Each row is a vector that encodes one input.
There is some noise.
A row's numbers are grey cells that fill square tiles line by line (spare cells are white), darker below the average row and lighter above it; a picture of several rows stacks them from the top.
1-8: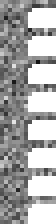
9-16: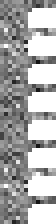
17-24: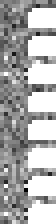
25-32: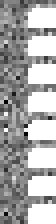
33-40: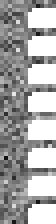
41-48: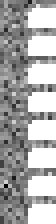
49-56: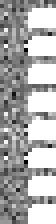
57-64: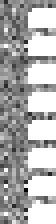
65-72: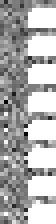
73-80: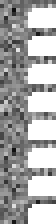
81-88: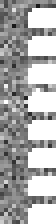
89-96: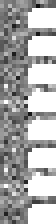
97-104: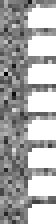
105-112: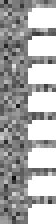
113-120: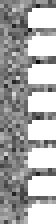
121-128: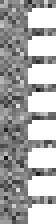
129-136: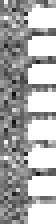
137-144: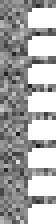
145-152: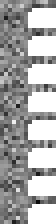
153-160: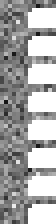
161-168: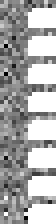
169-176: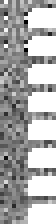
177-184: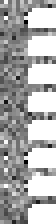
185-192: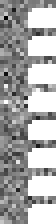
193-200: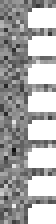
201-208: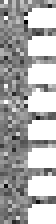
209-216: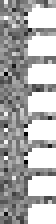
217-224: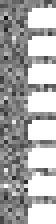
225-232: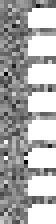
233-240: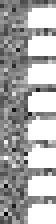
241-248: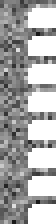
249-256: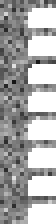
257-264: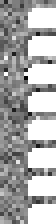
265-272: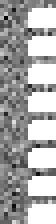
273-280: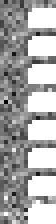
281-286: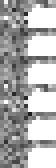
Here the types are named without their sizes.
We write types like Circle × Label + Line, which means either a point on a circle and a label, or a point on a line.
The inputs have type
Bool × (Circle + Unit).
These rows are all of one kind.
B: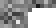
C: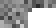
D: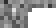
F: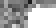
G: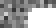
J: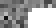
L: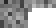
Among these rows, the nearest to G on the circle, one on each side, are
B and J.
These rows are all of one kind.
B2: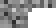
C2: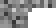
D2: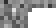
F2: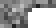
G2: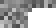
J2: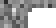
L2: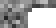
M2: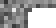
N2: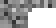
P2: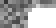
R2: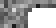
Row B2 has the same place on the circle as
C2, N2 and P2.
